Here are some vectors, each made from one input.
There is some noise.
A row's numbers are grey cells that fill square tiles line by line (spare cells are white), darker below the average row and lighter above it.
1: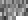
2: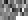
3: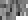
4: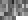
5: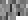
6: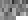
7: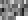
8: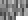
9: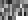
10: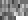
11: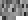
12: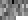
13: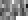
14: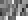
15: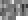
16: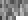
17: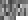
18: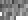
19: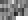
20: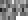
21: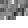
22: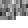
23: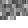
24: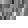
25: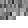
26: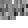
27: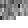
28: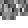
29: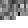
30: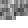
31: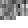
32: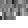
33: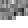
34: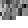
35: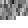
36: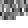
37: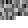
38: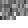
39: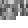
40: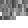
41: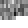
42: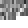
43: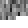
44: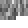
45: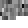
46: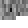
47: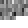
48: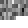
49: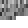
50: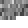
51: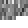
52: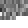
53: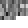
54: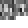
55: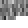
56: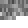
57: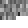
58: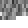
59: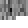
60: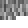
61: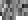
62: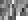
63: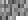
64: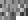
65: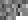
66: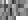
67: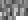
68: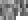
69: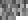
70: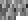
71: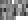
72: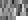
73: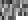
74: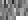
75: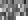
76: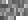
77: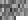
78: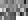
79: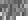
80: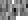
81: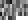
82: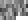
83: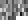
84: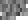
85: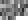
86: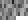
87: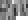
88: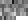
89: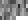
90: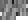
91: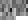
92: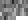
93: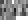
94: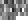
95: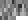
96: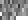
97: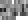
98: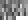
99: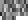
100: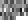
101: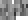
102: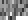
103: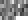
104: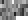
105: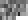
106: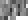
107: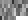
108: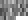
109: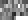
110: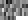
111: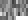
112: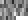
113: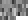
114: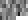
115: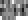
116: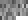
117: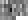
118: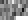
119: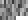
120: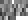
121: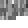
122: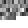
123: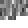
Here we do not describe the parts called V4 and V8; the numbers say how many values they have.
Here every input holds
a true/false value and a value of V8, together with either a point on a 6-point line, or a value of V4.
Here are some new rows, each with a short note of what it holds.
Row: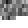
a true/false value, a value of V4 and a value of V8
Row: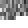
a true/false value, a value of V4 and a value of V8
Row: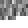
a true/false value, a value of V4 and a value of V8
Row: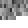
a point on a 6-point line, a true/false value and a value of V8
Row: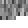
a point on a 6-point line, a true/false value and a value of V8
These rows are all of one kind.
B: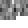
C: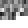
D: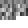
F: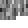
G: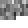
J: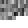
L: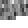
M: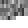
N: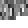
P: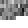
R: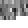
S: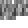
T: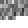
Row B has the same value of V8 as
D and F.
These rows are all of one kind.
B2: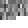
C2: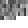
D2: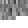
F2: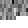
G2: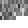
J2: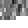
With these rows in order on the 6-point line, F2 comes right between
D2 and G2.
